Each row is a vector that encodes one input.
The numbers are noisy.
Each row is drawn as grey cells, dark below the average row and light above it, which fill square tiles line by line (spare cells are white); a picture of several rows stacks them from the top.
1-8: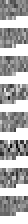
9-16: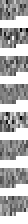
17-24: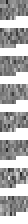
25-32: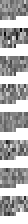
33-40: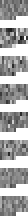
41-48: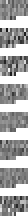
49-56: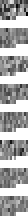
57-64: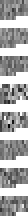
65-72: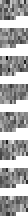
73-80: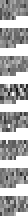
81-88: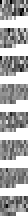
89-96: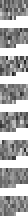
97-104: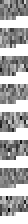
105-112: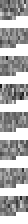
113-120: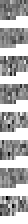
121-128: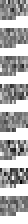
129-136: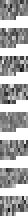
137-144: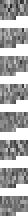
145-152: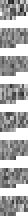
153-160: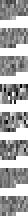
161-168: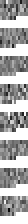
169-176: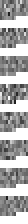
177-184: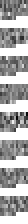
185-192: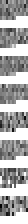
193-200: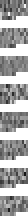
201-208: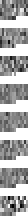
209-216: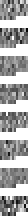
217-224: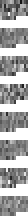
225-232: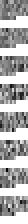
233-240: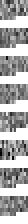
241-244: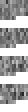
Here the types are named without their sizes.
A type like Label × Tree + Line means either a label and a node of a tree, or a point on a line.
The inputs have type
(Bool × Bool × Bool + Line) × Line.
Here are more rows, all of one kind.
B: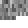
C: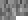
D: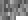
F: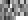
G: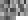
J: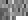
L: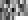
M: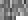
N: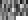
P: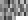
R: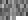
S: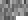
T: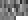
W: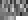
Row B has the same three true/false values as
G, M and T.
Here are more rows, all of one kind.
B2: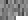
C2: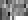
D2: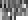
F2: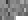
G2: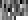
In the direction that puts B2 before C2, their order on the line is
B2, G2, D2, F2, C2.
